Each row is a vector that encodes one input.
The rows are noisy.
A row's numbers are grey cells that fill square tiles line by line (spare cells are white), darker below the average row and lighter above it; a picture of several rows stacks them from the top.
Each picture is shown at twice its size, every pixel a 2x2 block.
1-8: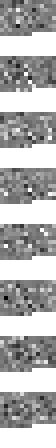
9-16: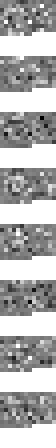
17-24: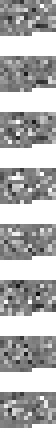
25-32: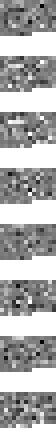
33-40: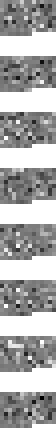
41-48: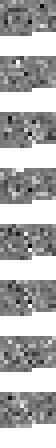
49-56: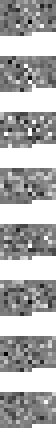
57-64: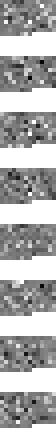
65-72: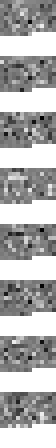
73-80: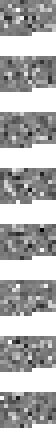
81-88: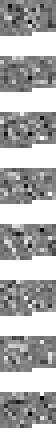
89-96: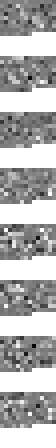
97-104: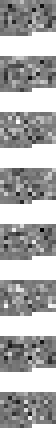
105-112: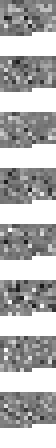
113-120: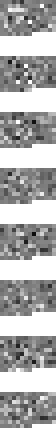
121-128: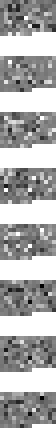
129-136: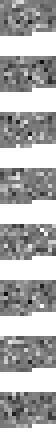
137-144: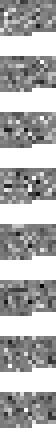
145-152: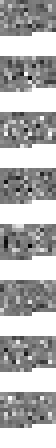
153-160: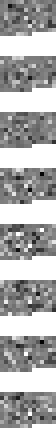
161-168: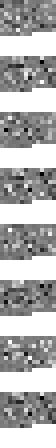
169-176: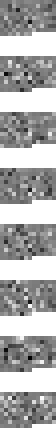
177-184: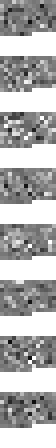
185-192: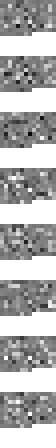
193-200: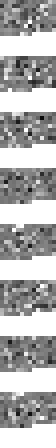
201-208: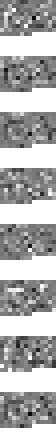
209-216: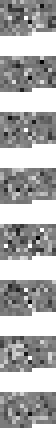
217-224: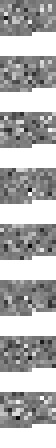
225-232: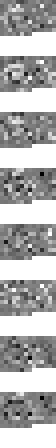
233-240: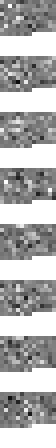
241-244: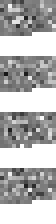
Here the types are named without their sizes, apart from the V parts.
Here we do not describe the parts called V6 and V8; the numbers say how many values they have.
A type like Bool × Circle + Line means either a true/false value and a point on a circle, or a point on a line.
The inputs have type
(Bool × V6 + Unit) × Line × (Line + V8).
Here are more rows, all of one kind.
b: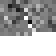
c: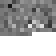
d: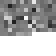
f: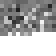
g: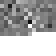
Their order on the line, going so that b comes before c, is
f, b, d, g, c.
